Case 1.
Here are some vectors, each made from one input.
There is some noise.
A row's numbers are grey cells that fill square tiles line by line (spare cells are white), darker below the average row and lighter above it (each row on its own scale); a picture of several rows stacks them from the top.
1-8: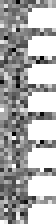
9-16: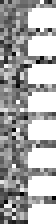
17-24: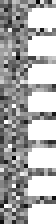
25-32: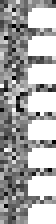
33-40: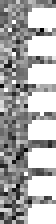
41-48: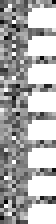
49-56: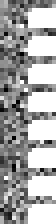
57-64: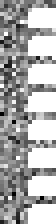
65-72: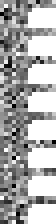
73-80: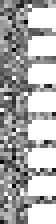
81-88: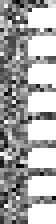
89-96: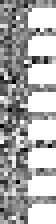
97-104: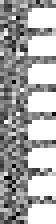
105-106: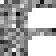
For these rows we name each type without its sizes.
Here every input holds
either a label, or a point on a line and a true/false value.
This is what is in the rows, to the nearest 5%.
About 30% of them hold a label. The rest hold a point on a line and a true/false value.
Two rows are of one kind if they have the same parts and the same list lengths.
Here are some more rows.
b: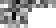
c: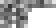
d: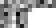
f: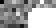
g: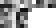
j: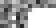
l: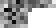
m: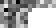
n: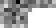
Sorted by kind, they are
b, f, l, m, n
c, d, g, j

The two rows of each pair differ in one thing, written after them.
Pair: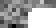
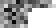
the true/false value
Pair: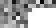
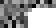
the true/false value
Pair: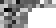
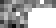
the place on the line
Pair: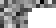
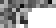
the place on the line
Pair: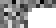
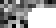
the place on the line
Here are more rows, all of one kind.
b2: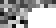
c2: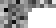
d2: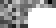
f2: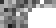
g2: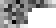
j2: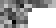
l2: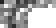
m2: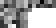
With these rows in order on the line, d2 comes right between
c2 and m2.
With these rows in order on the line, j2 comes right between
g2 and l2.
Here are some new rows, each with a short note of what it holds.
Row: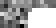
a point on a line and a true/false value
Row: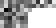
a label
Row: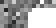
a point on a line and a true/false value
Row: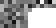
a point on a line and a true/false value
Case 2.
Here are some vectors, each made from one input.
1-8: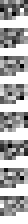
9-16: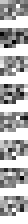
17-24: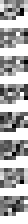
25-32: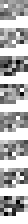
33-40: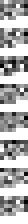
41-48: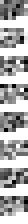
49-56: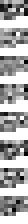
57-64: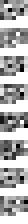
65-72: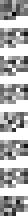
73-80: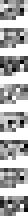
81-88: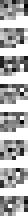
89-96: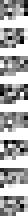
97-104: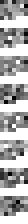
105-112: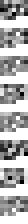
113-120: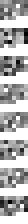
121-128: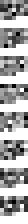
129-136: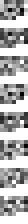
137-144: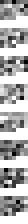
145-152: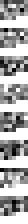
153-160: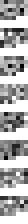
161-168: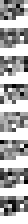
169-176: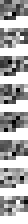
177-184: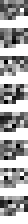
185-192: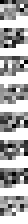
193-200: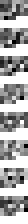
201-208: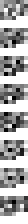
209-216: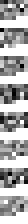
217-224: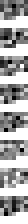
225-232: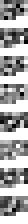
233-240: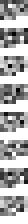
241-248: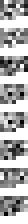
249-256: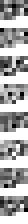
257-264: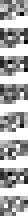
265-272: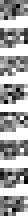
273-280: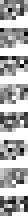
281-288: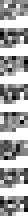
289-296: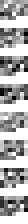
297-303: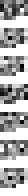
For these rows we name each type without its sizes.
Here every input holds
either a point on a circle and a true/false value, or a point on a line.
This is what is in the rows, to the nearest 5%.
About 60% of them hold a point on a circle and a true/false value. The rest hold a point on a line.
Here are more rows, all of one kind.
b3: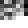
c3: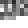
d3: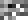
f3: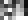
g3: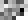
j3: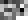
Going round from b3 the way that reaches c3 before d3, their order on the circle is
b3, j3, g3, c3, d3, f3.
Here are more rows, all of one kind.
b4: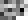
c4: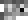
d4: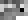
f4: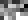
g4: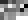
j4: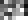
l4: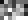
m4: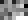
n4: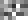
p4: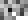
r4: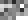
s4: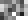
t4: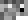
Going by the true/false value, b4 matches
n4, p4 and s4.
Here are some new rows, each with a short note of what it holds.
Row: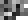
a point on a line
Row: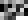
a point on a line
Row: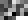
a point on a line
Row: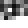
a point on a line
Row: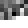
a point on a line
